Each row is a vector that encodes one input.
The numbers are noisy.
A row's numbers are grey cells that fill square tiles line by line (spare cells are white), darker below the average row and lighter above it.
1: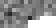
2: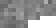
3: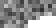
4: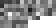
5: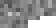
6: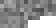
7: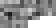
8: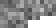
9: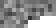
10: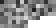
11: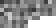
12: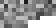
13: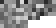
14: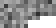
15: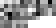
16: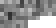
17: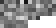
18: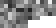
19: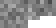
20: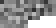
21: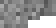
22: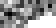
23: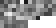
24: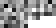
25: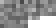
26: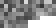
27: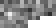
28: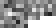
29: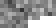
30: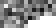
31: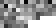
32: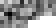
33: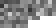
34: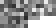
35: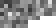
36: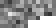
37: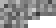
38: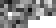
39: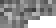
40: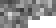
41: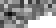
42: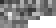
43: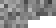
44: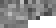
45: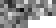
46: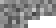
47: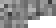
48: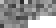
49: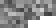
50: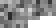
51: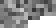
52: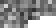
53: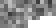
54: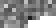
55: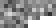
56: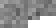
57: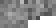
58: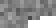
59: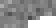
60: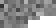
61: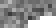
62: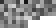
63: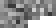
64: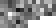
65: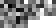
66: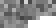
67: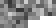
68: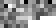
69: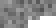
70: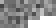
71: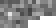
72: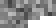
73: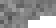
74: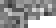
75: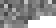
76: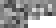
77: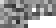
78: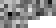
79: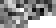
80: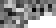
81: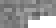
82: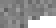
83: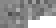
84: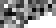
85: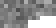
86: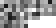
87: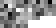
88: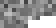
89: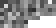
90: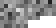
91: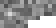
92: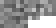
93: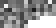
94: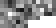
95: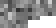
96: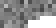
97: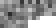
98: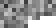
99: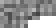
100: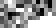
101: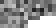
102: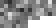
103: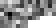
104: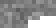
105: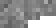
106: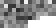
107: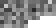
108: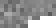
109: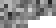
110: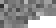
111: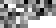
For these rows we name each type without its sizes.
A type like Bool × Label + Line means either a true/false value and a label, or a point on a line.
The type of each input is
(Bool × Bool × Bool + Tree) × Line.
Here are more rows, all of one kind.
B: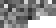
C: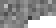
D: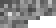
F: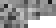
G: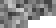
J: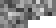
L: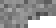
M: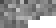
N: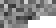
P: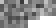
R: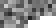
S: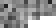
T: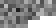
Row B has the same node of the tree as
F and P.
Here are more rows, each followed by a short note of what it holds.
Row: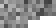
a point on a line and three true/false values
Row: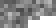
a point on a line and three true/false values
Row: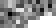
a point on a line and a node of a tree
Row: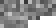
a point on a line and a node of a tree
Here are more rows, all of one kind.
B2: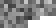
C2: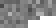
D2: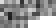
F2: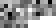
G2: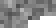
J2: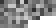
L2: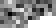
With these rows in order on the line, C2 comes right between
B2 and D2.
